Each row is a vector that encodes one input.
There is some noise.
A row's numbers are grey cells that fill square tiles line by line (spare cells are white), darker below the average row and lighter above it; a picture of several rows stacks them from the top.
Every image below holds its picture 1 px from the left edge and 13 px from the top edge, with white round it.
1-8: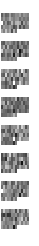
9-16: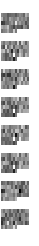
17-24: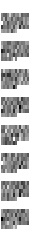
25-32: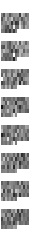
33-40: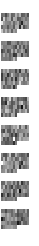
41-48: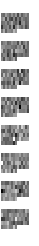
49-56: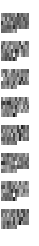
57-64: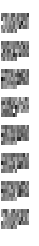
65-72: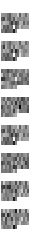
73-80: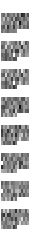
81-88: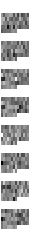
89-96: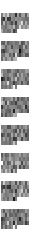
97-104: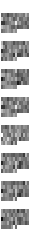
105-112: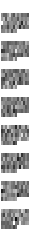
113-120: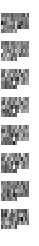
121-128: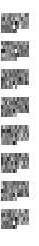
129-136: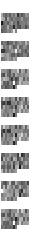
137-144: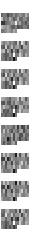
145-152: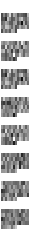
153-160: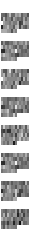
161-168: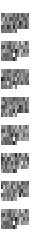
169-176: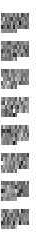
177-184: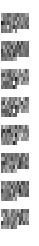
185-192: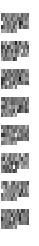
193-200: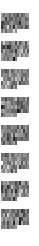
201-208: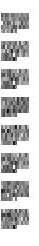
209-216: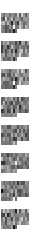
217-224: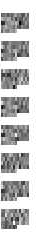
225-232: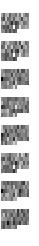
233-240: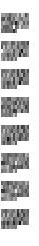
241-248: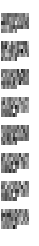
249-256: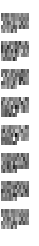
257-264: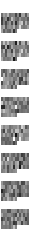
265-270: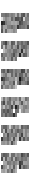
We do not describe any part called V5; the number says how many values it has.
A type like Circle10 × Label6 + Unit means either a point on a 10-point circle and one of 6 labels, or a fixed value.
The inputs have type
Line9 × List2(V5) + List2(Line6).
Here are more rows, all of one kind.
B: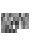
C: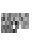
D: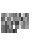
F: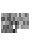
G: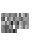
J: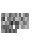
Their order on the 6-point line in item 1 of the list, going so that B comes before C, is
B, D, G, J, C, F.
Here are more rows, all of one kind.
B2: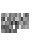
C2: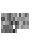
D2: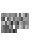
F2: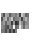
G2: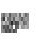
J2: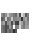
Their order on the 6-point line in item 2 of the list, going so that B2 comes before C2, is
B2, J2, F2, C2, G2, D2.
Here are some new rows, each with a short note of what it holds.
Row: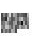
the empty list
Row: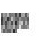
a list of one item
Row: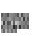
a point on a 9-point line, together with the empty list
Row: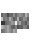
a point on a 9-point line, together with the empty list
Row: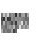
a list of one item
